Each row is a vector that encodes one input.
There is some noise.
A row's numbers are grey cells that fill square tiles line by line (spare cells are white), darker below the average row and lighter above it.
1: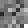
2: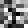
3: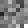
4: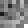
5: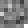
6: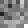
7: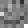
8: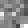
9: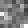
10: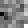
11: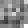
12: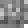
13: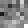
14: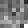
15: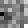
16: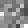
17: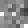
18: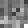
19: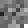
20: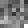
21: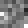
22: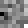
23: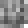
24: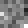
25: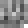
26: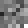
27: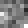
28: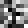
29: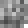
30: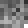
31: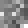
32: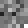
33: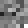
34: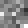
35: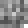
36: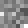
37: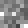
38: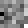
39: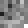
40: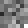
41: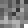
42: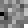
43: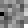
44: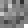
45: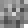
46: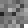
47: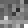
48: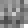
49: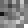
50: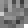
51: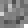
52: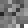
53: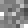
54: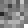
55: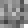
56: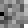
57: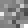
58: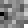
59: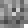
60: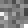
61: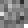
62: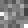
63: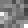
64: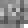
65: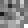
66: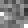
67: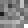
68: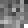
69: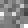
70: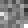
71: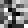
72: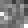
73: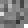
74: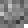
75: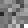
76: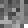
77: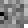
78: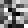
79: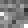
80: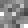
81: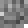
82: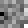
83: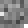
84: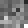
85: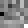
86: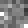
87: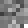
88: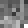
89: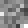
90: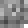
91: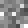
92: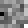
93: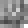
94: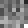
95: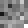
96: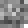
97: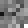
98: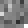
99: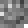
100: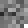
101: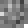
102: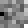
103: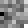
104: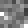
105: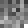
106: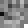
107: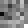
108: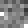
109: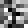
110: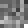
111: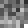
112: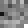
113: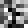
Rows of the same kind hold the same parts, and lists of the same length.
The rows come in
2 kinds.
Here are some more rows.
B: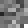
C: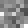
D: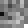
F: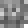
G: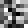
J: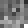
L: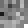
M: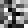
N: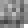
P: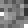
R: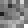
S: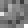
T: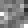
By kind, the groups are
B, C, D, F, J, L, N, P, R, S, T
G, M

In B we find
three true/false values.
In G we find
a fixed value.
